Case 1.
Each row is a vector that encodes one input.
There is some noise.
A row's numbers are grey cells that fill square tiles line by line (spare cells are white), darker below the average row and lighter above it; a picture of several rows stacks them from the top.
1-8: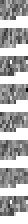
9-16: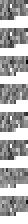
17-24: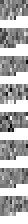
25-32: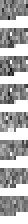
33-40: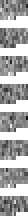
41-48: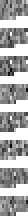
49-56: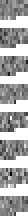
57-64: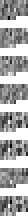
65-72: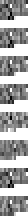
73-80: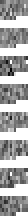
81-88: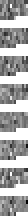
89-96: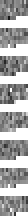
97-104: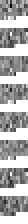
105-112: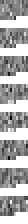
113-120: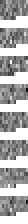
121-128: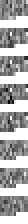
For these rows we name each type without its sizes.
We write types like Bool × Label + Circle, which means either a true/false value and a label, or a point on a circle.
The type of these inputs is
Line × (Tree + Unit).
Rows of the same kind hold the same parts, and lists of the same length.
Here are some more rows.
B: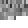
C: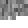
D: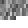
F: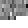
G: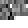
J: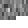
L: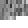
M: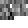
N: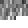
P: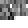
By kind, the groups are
B, C, D, F, J, L, N
G, M, P

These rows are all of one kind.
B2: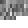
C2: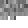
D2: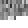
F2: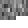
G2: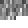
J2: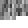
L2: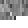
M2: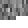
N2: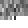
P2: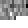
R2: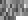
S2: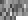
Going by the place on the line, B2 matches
C2, D2, L2 and S2.
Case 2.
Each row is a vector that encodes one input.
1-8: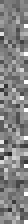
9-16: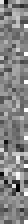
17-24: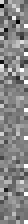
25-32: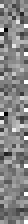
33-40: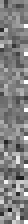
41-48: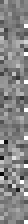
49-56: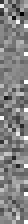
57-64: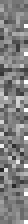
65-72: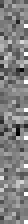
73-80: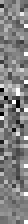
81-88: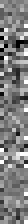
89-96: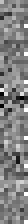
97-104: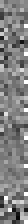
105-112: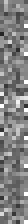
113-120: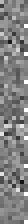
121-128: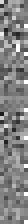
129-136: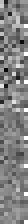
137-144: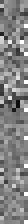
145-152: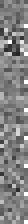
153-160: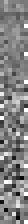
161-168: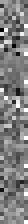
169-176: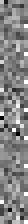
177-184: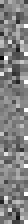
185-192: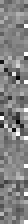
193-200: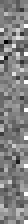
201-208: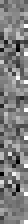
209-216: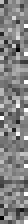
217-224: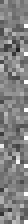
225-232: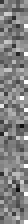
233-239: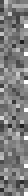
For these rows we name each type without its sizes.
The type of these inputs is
Bool × Bool × Bool × Tree.
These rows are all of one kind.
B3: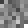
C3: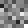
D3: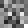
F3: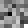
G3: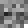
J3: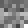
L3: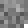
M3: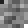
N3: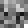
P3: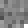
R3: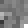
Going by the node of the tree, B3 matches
C3, F3 and M3.
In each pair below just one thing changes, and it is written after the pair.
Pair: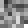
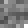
the node of the tree
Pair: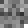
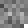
the node of the tree
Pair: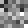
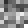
one of the three true/false values
